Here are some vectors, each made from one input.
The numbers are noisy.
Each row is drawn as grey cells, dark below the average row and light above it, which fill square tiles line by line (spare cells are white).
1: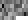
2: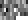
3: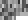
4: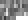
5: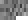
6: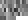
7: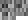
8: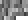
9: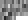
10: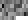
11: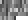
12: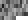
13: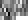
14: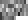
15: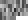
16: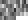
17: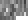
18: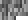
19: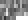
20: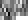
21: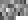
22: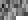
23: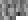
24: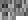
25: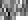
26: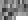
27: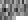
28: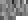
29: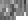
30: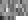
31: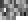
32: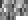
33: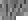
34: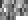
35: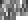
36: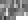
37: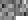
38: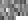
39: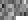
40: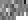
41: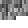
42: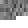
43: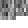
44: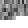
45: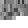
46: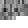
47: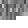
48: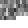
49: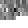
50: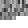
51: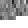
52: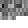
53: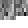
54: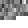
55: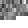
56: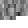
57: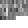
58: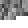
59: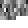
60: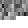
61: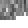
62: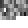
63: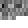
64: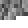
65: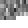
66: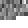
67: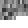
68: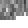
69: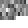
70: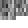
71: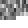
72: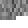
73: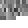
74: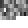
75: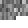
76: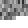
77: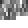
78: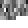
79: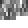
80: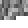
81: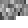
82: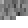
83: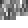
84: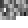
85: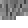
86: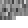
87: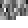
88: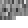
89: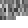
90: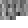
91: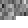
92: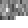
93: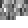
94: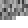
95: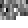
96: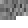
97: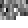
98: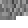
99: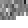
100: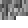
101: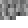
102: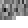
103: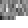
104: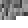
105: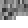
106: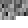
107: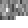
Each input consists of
a point on a 6-point line, together with a list of up to two points on a 4-point line.
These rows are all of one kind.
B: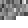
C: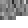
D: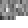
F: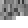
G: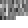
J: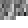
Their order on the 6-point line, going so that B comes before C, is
J, B, C, D, G, F.
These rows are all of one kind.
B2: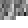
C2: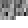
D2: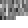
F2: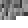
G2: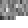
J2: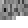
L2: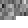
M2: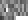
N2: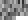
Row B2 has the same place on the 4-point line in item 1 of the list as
C2 and N2.
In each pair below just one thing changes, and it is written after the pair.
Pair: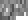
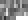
the place on the 6-point line
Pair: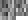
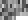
the place on the 6-point line
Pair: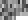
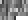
the place on the 6-point line
